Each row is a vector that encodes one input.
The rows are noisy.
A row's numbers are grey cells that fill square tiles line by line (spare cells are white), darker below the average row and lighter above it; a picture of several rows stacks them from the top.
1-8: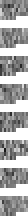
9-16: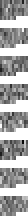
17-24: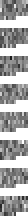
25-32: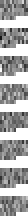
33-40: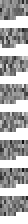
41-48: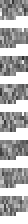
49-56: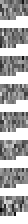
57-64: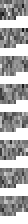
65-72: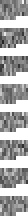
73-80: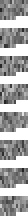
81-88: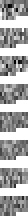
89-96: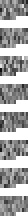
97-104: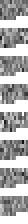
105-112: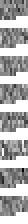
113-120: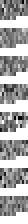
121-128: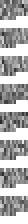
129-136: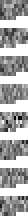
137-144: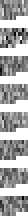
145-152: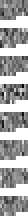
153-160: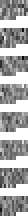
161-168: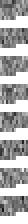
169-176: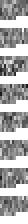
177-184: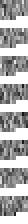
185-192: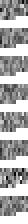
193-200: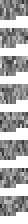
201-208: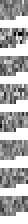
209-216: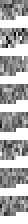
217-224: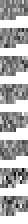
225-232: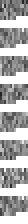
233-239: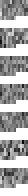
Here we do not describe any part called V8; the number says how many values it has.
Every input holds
a list of up to two items, each a true/false value and a value of V8.
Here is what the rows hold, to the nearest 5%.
All of them are lists of up to two items, each a true/false value and a value of V8: about 5% are empty, 35% hold one and 65% two.
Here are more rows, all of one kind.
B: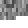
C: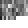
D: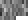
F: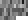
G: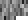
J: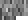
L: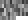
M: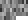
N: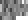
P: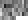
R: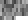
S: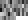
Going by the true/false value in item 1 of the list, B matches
N, P and R.
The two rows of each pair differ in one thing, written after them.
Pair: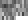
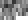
the value of V8 in item 2 of the list
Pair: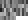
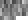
the true/false value in item 1 of the list
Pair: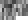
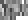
the value of V8 in item 2 of the list
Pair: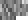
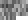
the value of V8 in item 1 of the list
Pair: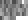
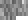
the true/false value in item 2 of the list
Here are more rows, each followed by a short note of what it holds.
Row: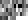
the empty list
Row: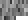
a list of two items
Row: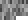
a list of two items
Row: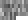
a list of two items
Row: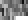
a list of one item
